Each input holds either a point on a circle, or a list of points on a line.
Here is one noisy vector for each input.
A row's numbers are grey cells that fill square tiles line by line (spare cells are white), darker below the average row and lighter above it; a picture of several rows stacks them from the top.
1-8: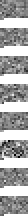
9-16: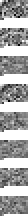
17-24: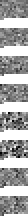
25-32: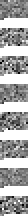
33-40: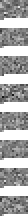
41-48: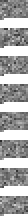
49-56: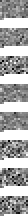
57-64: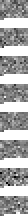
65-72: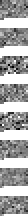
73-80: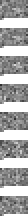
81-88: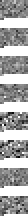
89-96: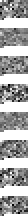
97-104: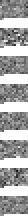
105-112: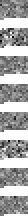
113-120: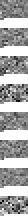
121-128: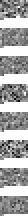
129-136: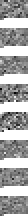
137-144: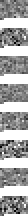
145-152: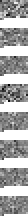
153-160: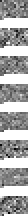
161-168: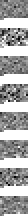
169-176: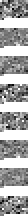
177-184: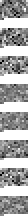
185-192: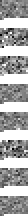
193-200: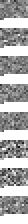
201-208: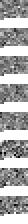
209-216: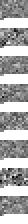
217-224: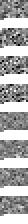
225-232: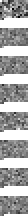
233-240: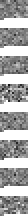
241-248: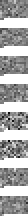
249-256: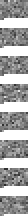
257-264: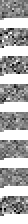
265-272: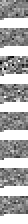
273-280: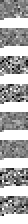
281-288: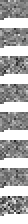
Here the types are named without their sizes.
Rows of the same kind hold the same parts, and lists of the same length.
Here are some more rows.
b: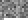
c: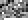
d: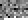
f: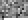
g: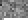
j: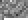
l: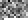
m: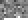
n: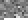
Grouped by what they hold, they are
b, f, g, j
c, l
d
m, n

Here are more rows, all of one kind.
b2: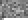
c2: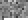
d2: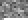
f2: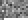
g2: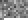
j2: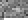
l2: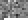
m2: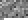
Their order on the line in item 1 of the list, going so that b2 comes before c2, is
m2, j2, b2, d2, g2, l2, c2, f2.
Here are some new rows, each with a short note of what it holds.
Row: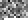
a point on a circle
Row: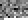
the empty list
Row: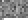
a list of two items
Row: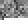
a list of one item
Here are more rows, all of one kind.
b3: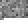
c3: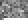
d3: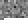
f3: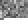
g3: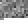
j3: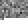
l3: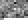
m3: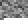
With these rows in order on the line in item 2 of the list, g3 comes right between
d3 and j3.
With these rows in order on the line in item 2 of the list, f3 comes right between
b3 and l3.
